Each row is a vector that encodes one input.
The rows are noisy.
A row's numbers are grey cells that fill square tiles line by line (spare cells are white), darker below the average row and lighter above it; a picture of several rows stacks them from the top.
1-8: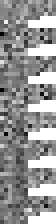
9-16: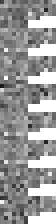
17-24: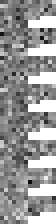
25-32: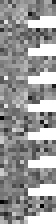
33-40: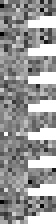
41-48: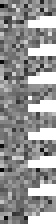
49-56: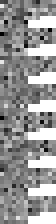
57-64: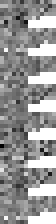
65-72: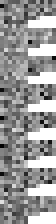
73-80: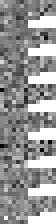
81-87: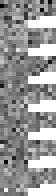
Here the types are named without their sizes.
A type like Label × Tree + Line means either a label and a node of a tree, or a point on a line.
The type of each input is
Line × (Line × Line + Unit) + Tree.
